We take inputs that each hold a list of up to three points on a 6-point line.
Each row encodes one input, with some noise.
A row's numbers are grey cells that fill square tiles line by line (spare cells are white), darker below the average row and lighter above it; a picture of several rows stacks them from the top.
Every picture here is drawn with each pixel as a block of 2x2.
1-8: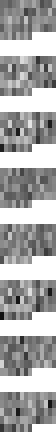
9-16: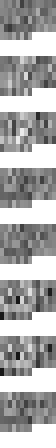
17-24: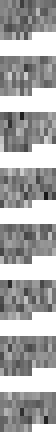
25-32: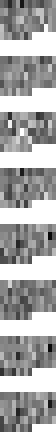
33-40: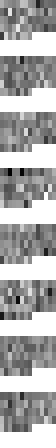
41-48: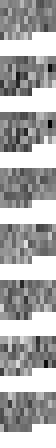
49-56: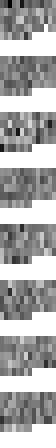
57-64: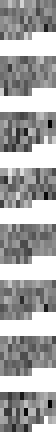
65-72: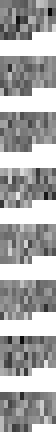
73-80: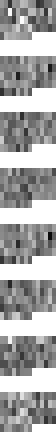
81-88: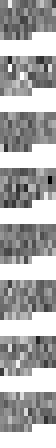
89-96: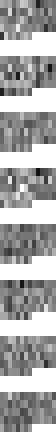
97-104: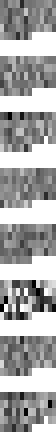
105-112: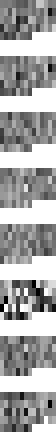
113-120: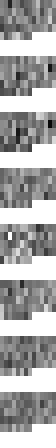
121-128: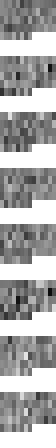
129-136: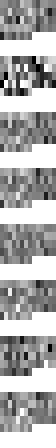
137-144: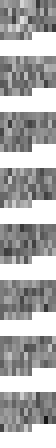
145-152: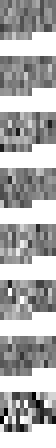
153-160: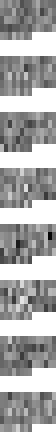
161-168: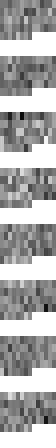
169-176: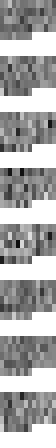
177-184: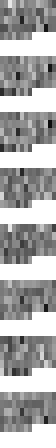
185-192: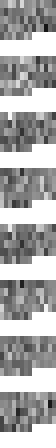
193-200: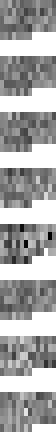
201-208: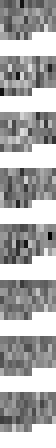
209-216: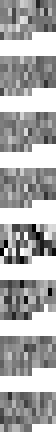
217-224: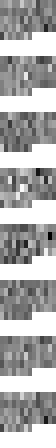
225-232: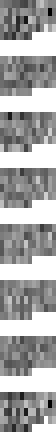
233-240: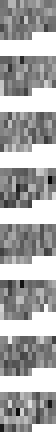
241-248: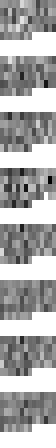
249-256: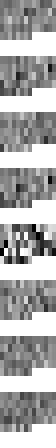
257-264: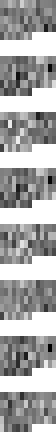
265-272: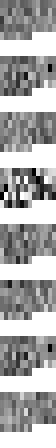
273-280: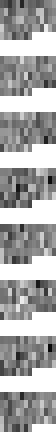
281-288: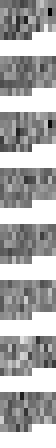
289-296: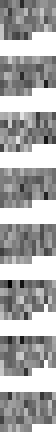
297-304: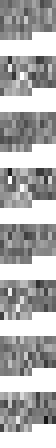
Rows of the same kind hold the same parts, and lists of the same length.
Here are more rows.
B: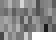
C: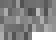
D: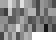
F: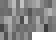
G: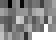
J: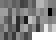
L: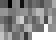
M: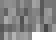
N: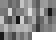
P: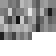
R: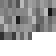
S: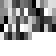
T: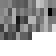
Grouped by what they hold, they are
B, D, M
C, F, G, L
J, N, P, R, T
S

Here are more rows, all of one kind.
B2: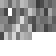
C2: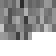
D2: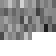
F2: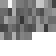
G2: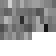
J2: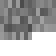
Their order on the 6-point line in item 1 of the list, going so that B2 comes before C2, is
B2, D2, G2, F2, J2, C2.
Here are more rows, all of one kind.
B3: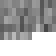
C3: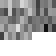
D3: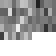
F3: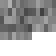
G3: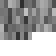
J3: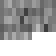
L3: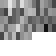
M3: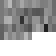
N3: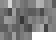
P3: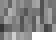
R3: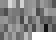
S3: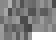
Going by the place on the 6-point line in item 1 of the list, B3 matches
J3, M3 and P3.
